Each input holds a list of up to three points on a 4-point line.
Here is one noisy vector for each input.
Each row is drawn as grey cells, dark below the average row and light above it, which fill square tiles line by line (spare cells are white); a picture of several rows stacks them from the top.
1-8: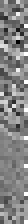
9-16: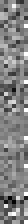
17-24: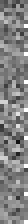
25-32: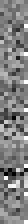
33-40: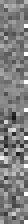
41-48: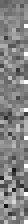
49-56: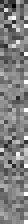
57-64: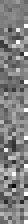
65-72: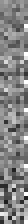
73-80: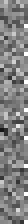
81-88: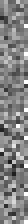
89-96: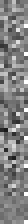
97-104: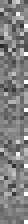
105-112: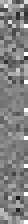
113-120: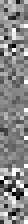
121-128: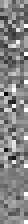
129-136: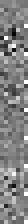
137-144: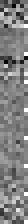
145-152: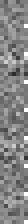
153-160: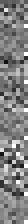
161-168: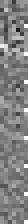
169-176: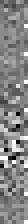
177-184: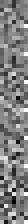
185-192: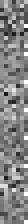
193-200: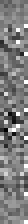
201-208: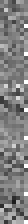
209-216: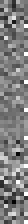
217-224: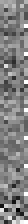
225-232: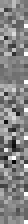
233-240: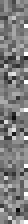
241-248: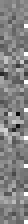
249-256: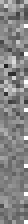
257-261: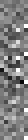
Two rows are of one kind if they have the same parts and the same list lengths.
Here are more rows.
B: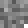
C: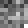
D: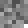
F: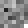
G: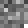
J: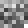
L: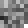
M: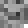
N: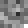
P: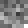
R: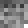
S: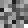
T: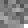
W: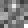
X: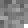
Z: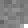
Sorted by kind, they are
B, G, S
C, D, F, M, N, P, R, X
J, L, T, Z
W

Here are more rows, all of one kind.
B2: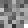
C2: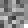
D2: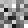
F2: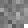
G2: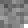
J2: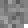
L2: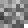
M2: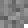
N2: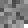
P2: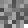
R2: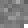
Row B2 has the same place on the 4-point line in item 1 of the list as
D2, J2 and M2.
